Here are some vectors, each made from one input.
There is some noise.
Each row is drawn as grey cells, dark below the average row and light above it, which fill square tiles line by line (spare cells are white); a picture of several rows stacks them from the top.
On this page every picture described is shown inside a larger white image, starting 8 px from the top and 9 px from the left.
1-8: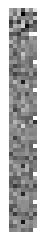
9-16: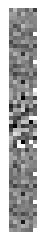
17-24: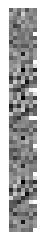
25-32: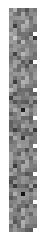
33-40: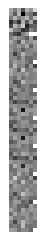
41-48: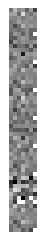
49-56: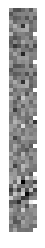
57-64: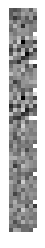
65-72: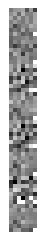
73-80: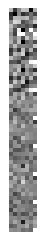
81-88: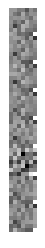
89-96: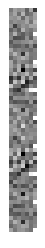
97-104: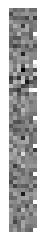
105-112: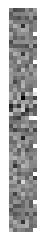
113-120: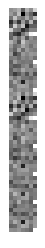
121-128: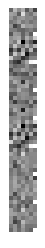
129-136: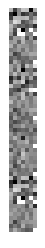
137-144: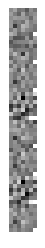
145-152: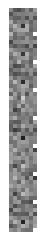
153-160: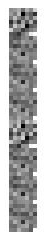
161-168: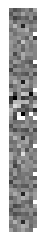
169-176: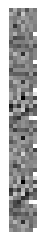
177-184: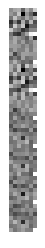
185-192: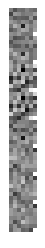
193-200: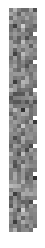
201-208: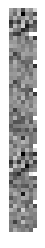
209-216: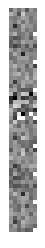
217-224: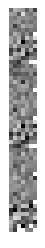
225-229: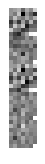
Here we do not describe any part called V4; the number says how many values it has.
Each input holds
either a point on a 6-point circle, or a list of up to two items, each a point on a 7-point line and a value of V4.
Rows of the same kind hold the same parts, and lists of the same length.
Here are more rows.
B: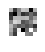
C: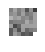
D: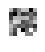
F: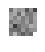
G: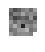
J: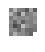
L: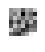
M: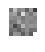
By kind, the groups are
B, D
C, F, J, M
G
L

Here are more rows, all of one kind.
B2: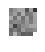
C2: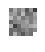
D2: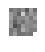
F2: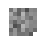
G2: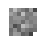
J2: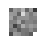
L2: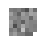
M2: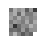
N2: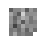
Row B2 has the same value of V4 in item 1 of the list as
C2 and M2.
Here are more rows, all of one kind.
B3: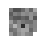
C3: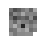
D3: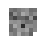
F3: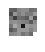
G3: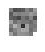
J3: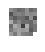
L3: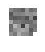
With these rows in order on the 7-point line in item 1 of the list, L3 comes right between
G3 and J3.
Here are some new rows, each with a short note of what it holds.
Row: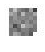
a list of two items
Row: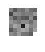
a list of one item
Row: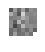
a list of two items
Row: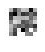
the empty list
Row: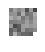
a list of two items
